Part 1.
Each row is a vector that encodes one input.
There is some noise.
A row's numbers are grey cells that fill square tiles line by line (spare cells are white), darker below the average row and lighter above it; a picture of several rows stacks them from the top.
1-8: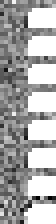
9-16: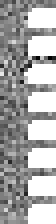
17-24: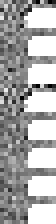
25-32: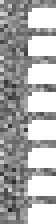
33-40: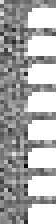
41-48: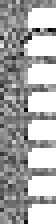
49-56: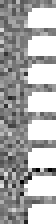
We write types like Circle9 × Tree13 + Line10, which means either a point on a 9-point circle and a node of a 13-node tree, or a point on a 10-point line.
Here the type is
Bool × Label7 + Unit.
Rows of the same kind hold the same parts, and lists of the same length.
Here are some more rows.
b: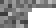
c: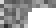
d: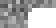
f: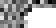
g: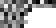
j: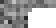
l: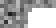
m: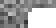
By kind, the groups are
b, c, d, j, l, m
f, g

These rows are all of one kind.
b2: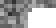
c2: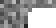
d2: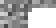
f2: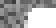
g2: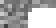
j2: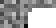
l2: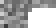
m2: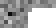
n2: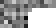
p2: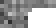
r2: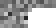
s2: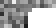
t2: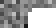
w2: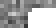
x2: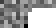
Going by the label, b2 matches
c2, j2, t2 and x2.
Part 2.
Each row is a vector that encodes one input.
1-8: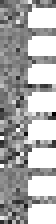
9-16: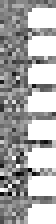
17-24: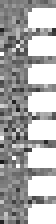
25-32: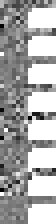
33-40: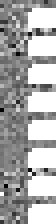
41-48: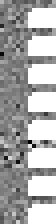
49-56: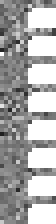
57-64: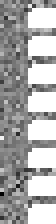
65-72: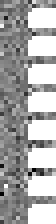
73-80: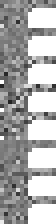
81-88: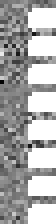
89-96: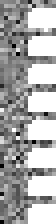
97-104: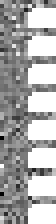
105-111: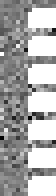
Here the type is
Bool × Circle10 + Unit.
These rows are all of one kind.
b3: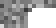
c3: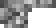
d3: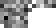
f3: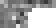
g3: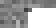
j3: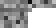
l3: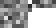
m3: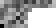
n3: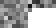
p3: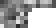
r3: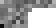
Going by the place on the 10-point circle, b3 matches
l3 and n3.
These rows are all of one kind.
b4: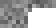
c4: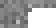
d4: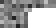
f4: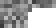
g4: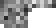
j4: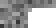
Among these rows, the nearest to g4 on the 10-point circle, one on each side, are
f4 and j4.
